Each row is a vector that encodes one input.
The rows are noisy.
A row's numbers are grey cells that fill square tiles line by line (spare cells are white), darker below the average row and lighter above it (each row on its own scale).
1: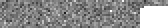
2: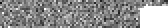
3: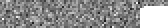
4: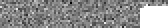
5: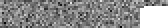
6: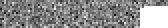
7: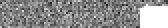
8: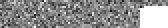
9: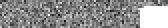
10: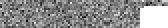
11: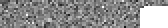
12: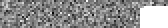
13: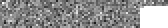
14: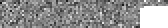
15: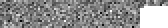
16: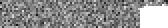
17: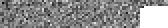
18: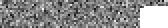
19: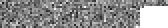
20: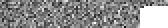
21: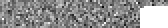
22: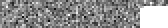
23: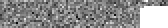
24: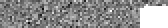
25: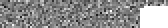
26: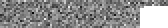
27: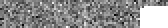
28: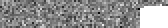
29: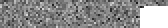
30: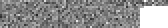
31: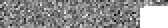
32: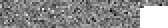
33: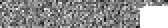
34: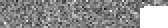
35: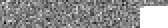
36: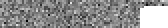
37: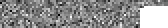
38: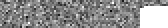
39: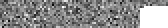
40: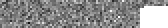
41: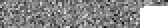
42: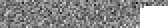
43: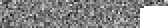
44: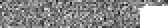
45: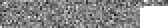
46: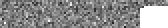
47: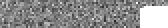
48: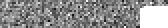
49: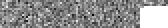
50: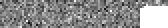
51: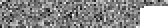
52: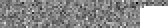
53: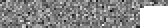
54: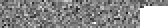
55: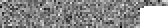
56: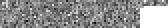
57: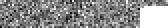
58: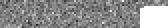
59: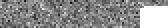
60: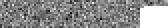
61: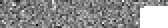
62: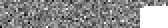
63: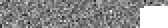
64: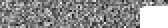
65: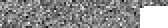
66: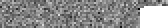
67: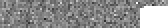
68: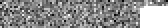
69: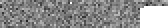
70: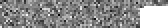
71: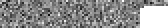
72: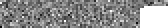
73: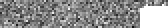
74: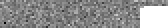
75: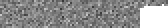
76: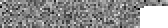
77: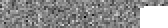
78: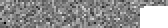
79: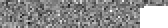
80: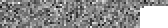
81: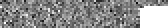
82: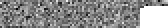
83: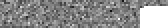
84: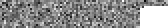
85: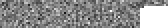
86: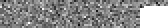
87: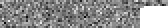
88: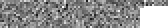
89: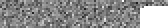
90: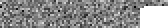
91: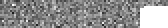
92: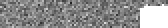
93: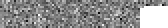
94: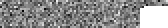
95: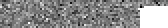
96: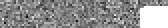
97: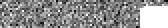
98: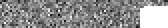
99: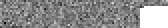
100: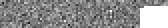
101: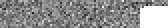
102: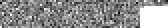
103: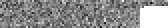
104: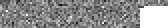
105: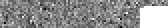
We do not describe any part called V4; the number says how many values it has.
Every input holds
a value of V4, together with either a point on a 7-point line, or a node of a 9-node tree.
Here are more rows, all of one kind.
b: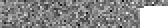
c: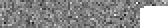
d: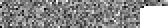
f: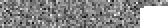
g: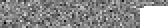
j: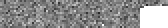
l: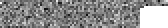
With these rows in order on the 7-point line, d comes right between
f and j.
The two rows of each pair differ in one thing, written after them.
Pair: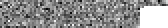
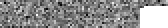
the value of V4
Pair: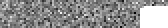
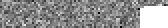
the place on the 7-point line
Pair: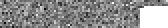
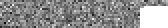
the value of V4
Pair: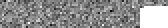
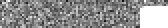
the value of V4
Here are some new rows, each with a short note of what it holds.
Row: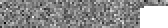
a point on a 7-point line and a value of V4
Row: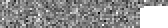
a point on a 7-point line and a value of V4
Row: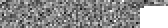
a node of a 9-node tree and a value of V4
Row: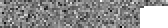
a point on a 7-point line and a value of V4
